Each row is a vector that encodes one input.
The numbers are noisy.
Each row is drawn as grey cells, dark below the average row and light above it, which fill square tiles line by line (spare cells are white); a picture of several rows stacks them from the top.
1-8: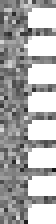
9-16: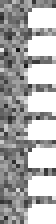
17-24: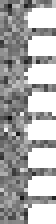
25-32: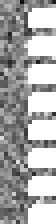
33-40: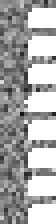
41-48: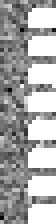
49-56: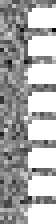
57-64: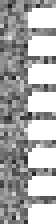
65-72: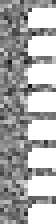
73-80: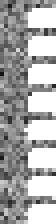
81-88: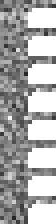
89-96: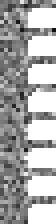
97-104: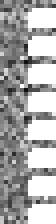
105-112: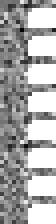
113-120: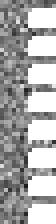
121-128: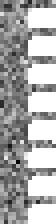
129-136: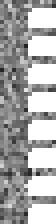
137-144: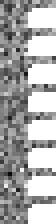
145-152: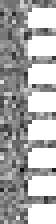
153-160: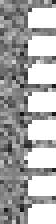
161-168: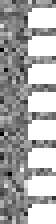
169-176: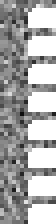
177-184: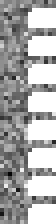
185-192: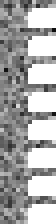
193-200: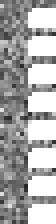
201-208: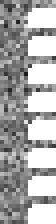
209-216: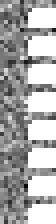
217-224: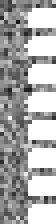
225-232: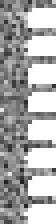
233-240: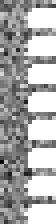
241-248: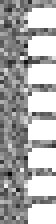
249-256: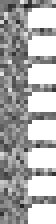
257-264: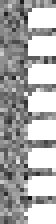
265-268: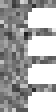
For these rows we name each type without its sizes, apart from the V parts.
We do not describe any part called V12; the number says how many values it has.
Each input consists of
a value of V12, together with either a point on a line, or four true/false values.
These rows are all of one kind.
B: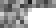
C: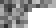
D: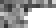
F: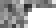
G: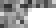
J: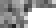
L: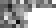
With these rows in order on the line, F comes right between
D and G.
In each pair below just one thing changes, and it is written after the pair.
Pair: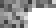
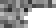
the value of V12
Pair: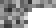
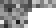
the place on the line
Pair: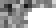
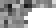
the place on the line
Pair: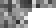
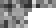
the place on the line
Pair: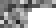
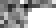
the place on the line
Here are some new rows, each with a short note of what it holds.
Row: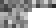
a point on a line and a value of V12
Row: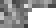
four true/false values and a value of V12
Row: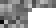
four true/false values and a value of V12
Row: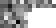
a point on a line and a value of V12
